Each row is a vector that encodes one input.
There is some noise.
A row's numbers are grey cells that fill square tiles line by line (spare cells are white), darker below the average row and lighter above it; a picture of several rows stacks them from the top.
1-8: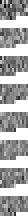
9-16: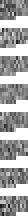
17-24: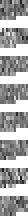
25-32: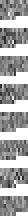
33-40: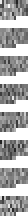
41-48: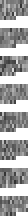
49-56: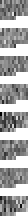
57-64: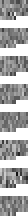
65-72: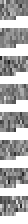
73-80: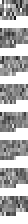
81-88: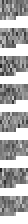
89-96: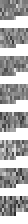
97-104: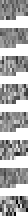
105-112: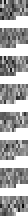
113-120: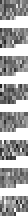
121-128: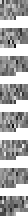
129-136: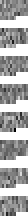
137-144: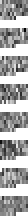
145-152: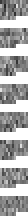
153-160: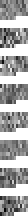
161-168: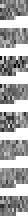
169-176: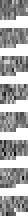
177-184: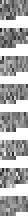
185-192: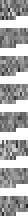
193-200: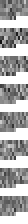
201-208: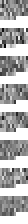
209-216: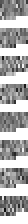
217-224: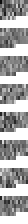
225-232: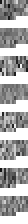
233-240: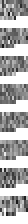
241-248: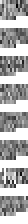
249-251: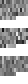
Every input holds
three true/false values, together with either one of 7 labels, or a point on a 5-point line.
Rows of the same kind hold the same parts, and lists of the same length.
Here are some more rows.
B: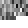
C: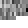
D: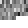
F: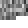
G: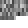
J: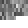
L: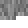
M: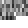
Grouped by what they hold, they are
B, C, F, G, M
D, J, L

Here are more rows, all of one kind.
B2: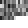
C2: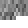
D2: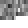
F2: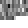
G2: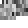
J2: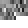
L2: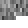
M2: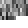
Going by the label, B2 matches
F2 and M2.
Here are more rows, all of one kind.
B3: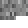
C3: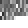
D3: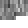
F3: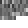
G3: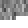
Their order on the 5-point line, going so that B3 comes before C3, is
D3, B3, C3, F3, G3.
